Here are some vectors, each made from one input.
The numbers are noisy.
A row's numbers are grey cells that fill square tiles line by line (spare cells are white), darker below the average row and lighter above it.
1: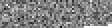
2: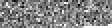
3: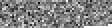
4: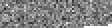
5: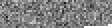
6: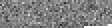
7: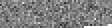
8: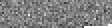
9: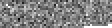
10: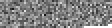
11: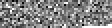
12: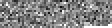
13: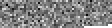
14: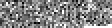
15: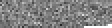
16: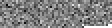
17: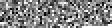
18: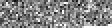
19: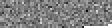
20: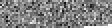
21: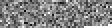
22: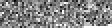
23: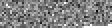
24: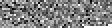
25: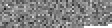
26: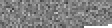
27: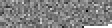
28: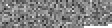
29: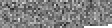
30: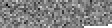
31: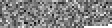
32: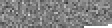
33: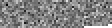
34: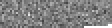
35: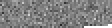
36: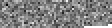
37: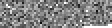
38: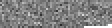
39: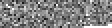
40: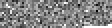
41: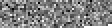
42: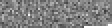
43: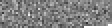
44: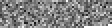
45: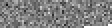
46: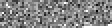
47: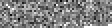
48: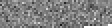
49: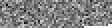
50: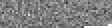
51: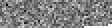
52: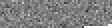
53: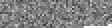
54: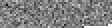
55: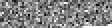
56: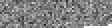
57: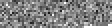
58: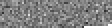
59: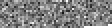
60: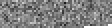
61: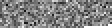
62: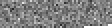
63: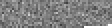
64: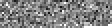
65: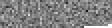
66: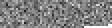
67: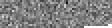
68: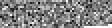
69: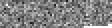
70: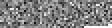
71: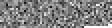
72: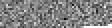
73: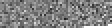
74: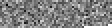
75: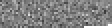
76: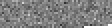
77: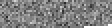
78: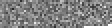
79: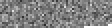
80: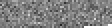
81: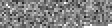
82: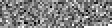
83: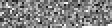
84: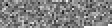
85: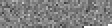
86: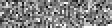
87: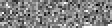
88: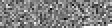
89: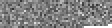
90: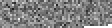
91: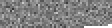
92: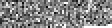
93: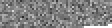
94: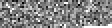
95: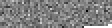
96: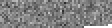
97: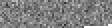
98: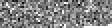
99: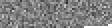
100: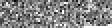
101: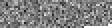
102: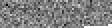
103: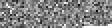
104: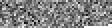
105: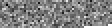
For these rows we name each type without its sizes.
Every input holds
a point on a line.
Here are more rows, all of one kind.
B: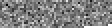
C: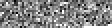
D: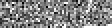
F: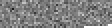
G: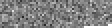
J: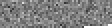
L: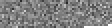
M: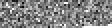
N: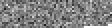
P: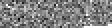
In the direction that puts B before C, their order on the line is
B, J, F, L, G, N, P, M, C, D.
